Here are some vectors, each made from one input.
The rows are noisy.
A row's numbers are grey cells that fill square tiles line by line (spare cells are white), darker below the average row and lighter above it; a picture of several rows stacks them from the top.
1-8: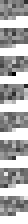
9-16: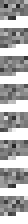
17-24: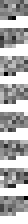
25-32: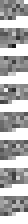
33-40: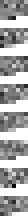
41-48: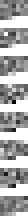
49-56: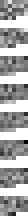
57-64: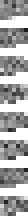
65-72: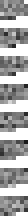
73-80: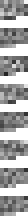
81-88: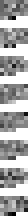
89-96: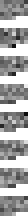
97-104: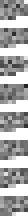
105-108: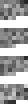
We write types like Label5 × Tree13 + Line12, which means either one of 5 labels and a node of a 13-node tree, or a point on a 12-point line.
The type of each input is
Bool × (Circle6 + Unit) × Line5 + List2(Line4).
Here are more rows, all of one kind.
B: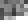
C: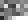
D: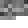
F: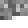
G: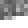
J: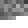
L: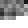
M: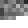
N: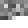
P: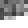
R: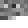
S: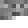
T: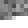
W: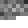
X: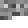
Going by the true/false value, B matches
F, L, S and X.
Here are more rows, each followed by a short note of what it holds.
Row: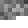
a point on a 5-point line and a true/false value
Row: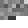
a list of one item
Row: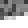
a point on a 6-point circle, a point on a 5-point line and a true/false value
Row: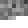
a point on a 6-point circle, a point on a 5-point line and a true/false value
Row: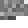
a list of one item
